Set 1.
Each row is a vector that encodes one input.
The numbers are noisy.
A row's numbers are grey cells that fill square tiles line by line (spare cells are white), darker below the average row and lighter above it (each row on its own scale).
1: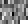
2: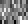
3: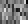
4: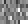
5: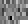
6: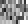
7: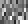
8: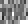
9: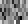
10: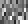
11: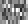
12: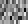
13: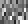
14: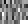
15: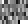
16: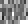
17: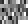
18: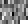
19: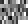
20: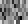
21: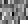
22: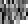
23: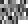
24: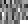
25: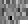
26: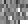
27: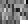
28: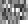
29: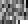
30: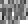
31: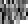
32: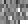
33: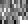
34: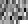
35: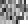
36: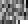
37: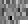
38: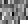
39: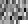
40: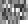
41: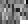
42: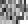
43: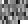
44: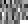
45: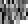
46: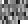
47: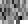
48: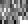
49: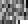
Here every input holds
four true/false values.
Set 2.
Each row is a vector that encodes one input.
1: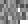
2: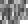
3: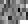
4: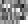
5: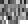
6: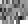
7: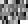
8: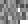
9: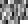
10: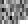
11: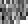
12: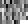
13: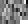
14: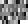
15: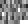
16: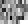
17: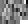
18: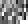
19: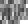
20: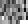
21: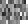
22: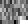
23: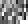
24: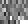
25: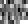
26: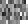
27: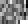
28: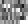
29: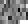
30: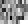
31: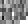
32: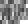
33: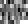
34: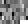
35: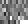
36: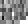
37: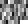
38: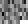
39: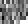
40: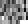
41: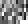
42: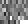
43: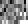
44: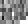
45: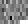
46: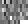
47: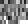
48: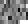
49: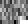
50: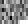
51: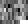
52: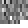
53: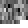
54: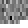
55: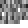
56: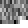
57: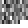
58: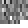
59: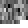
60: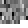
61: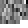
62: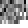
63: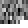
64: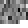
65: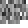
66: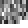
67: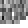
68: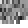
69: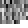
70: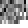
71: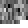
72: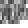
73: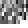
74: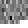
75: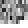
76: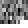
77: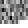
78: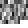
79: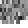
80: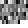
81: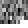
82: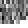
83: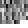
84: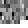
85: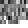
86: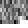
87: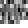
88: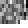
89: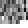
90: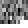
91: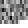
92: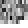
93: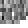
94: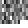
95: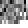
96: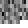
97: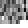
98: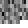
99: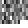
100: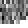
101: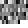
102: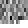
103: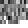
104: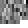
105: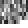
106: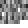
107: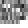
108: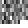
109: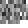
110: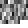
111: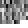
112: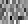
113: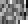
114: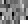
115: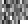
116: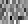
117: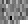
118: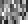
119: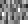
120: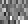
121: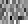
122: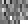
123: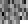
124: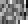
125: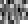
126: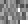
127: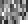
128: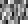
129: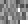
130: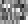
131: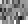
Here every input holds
five true/false values.
